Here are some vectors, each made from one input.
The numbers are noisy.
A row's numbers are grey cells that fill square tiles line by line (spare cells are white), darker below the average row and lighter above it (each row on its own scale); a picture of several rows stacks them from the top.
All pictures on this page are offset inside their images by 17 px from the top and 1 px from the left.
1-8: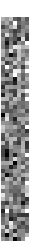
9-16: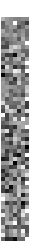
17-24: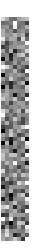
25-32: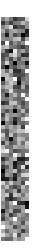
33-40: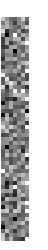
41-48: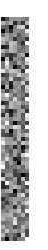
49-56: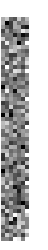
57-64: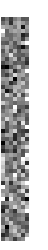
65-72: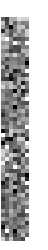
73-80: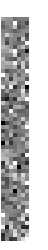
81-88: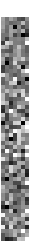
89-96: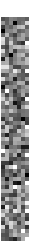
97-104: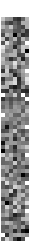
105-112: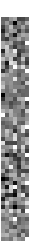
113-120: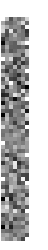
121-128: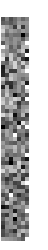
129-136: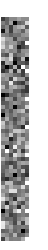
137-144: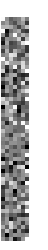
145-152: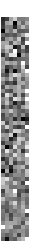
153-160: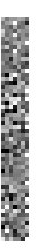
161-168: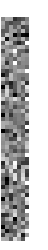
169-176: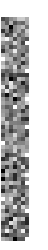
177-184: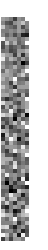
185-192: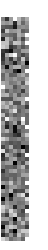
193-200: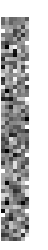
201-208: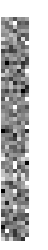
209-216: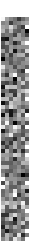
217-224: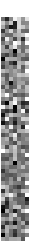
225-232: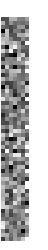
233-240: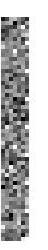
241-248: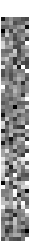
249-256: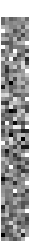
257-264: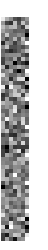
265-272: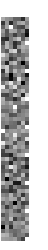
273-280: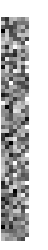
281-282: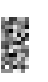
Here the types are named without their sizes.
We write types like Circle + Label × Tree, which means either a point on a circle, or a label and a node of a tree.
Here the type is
(Bool × Bool × Bool × Bool + Unit) × (Line × Line + Unit).
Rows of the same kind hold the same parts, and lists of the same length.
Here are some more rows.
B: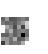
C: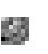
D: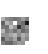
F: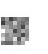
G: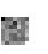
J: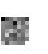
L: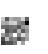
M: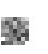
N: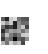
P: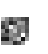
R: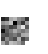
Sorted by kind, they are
B, F
C, D, L, M, P
G, J
N, R

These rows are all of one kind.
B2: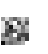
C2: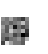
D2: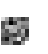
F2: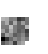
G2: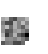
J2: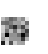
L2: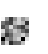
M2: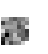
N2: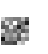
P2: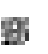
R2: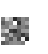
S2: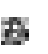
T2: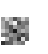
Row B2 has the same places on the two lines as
F2, M2 and S2.
